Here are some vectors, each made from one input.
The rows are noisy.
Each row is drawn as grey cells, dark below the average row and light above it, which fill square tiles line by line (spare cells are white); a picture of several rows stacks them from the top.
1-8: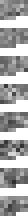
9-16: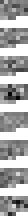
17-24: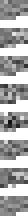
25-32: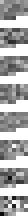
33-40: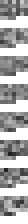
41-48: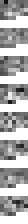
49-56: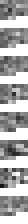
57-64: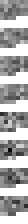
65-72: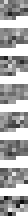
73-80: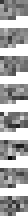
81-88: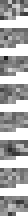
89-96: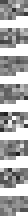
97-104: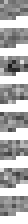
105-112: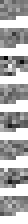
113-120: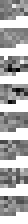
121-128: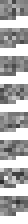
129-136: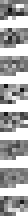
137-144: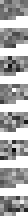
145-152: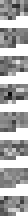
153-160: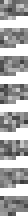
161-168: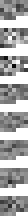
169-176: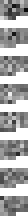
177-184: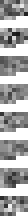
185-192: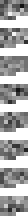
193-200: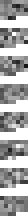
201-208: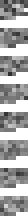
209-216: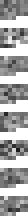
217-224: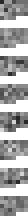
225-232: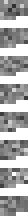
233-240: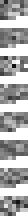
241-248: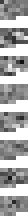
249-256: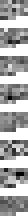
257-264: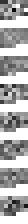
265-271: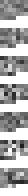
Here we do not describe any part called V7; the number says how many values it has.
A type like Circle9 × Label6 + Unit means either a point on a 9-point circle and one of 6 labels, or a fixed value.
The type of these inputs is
Bool × (Line14 + V7).
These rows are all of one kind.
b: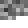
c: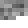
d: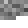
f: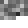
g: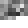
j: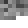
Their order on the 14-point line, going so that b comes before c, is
j, b, c, d, f, g.
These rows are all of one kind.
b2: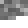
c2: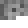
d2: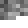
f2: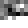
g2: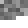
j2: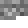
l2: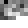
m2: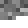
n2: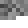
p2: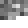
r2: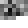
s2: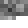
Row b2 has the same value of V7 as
g2, m2 and r2.
